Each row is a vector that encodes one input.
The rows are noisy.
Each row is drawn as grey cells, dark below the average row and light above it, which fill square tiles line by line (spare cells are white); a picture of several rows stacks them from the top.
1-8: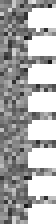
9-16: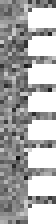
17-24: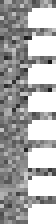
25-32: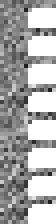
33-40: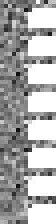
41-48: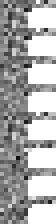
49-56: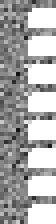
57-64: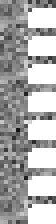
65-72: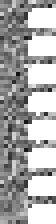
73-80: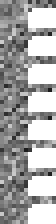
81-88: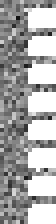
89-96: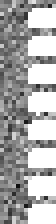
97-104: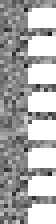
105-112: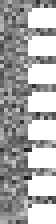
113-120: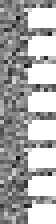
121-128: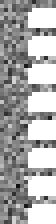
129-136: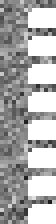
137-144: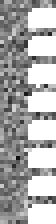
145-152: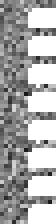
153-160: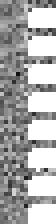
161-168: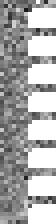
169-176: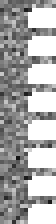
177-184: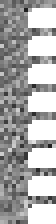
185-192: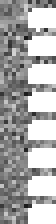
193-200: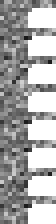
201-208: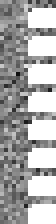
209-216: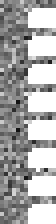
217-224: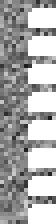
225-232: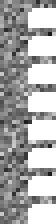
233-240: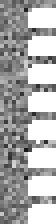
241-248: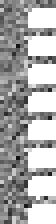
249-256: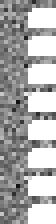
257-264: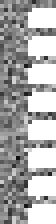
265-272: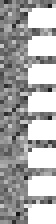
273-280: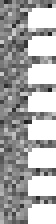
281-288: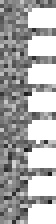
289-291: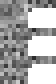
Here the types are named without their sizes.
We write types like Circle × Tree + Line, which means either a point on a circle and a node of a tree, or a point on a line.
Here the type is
Line.
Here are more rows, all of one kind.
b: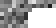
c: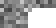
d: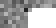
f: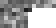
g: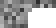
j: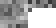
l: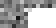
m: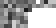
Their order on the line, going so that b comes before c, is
b, l, c, j, g, d, f, m.
